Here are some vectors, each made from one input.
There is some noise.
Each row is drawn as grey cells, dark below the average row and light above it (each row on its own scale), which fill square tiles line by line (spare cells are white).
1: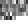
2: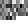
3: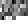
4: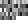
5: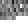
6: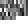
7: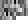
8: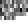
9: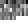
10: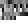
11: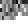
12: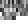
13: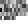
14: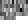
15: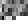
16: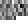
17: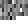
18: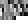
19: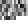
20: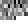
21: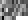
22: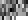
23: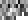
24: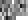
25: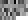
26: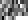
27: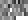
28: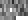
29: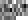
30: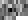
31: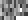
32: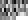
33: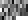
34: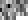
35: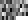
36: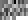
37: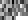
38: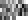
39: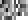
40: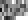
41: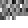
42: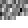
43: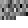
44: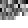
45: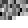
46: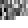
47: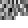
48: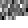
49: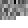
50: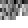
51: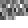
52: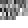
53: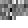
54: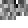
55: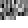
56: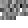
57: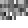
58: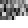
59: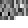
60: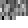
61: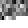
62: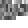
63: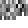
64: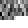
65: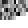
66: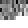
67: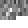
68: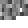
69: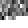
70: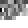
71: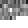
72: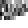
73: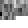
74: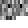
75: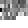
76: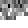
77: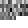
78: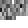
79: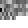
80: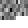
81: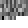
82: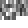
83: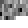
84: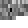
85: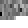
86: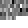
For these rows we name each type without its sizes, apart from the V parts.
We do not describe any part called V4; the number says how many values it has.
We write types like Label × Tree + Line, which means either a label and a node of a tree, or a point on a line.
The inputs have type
(Bool × Bool × Bool + Line) × V4.
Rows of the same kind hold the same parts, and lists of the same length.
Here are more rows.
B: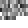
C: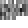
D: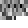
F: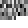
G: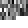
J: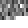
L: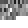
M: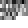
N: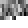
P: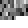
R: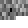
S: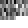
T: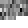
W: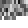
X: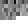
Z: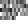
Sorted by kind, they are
B, C, D, F, M, N, R, S, T, X, Z
G, J, L, P, W

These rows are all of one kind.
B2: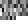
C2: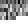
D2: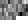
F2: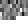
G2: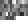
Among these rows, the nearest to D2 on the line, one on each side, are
F2 and G2.
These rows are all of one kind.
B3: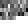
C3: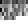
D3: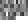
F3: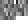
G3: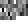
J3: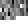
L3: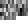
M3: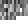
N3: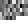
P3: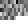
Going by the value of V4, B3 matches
G3, J3, L3 and M3.
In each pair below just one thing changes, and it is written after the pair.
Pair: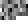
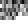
the value of V4
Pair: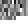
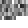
one of the three true/false values
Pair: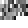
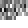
one of the three true/false values
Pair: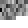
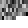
the value of V4
